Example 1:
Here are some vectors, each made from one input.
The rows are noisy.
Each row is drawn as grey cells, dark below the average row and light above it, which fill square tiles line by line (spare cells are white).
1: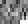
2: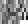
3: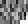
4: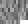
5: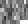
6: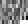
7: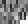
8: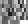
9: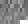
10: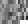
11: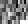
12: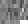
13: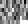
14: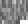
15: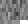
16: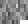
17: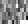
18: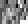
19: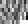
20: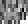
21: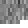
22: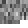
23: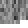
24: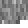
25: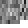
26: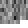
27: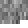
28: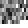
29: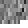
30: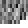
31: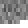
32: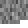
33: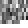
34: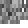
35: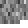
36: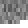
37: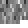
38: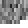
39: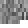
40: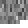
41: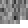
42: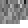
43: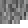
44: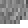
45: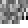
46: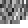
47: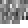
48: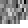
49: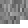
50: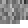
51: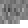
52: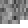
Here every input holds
either a node of a 7-node tree, or three true/false values.
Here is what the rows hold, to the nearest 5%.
About 45% of them hold a node of a 7-node tree. The rest hold three true/false values.
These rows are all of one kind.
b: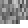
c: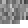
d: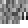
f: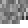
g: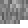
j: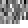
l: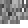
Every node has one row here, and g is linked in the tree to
b and c.
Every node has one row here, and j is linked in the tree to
c and l.
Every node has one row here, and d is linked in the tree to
f.
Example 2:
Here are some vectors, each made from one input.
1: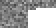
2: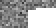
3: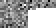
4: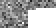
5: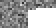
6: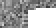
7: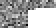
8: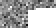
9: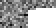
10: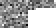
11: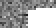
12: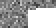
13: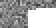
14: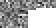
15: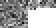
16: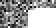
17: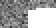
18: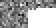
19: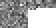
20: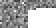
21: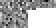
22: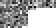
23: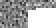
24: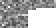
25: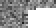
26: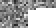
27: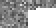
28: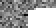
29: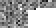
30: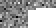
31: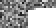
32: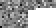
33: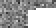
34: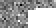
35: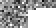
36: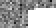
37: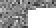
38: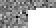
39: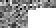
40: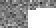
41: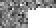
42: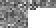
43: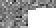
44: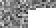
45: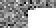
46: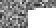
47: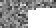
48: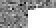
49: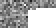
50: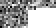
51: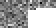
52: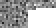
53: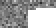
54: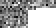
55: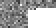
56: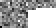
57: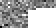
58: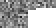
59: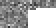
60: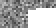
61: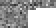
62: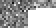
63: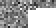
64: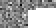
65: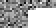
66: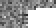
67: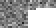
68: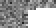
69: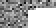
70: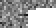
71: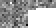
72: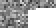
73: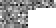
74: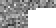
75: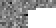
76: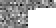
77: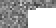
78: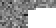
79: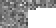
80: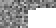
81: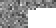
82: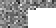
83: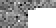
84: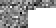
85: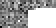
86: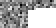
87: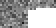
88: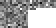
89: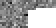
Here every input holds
a point on an 11-point line, together with either a fixed value, or a node of a 10-node tree.
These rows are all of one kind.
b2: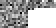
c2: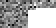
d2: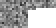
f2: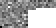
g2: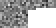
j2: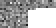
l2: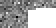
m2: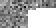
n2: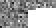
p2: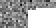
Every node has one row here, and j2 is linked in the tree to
b2 and l2.
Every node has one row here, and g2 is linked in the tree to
l2, m2 and n2.
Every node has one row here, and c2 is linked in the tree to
d2.
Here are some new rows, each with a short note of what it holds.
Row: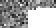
a point on an 11-point line
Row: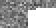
a point on an 11-point line
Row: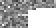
a point on an 11-point line and a node of a 10-node tree
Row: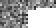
a point on an 11-point line
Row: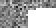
a point on an 11-point line and a node of a 10-node tree
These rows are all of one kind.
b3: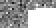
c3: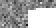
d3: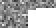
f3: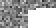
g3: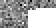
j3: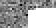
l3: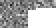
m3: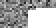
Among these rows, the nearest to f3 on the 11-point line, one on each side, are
d3 and g3.
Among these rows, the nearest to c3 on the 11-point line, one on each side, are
d3 and l3.
